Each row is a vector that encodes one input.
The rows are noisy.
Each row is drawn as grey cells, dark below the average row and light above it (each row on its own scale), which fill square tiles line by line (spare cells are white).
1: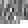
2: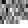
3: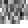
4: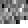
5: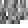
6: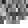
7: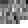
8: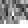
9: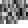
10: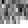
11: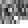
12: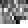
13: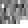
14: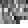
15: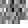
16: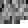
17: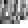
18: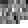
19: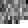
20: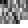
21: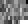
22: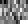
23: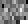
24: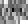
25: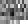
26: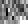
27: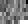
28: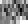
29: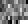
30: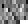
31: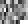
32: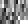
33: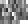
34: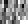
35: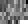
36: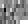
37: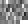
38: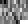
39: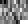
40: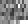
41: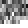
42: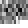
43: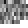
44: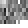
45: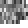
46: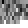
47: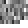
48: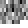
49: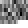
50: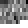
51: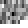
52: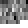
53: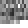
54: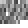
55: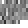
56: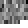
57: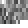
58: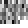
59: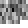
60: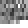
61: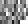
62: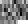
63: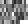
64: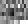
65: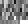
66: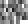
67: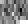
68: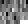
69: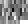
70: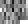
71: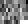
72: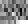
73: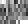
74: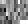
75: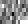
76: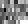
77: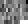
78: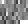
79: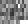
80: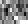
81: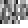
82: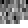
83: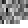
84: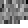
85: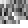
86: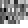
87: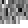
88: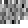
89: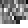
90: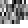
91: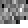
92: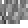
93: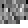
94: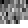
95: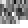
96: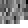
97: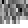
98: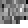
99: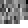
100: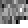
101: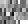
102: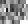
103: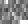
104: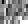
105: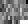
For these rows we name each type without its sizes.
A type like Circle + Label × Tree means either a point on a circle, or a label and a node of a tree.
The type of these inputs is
List(Circle).
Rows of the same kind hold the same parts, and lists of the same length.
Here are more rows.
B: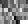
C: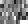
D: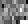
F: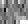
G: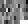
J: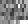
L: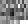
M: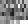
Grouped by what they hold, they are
B, D, G
C
F
J, L, M

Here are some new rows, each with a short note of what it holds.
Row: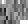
a list of two items
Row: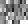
a list of three items
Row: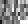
a list of two items
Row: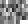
a list of three items
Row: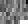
a list of one item
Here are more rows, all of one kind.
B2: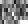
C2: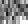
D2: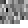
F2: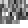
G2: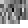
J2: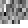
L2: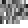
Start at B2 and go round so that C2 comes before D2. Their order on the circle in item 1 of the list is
B2, C2, L2, D2, J2, G2, F2.
